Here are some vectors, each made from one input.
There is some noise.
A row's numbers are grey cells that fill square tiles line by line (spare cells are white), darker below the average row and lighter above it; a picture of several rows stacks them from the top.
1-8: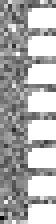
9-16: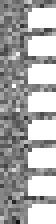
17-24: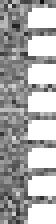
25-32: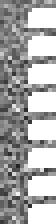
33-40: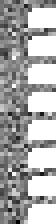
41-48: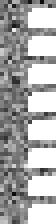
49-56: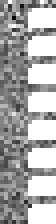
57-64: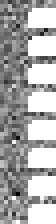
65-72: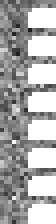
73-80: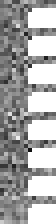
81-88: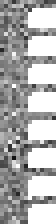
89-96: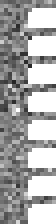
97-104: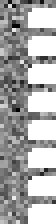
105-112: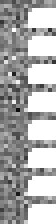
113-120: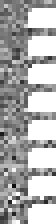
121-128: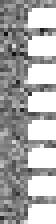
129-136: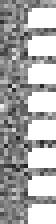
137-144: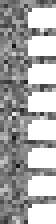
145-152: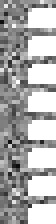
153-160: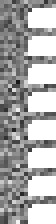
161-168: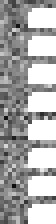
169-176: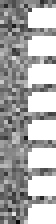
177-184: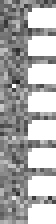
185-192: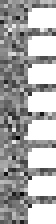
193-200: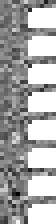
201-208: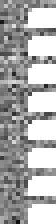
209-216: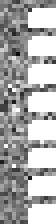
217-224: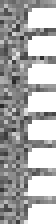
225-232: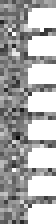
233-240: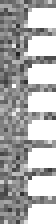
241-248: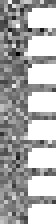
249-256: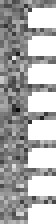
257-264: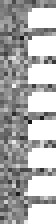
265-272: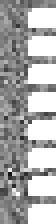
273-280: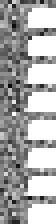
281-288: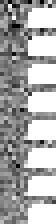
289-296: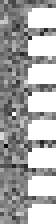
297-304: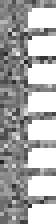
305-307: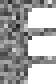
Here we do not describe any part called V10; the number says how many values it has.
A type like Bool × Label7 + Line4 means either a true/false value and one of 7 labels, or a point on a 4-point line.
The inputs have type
Bool × Tree9 + Line11 + V10.
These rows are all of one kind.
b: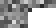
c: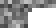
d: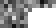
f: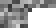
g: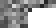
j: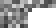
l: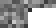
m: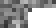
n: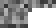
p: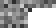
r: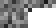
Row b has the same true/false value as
c, f, l and n.
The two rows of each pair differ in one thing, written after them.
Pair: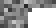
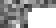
the true/false value
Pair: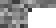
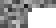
the node of the tree
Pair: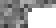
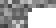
the true/false value
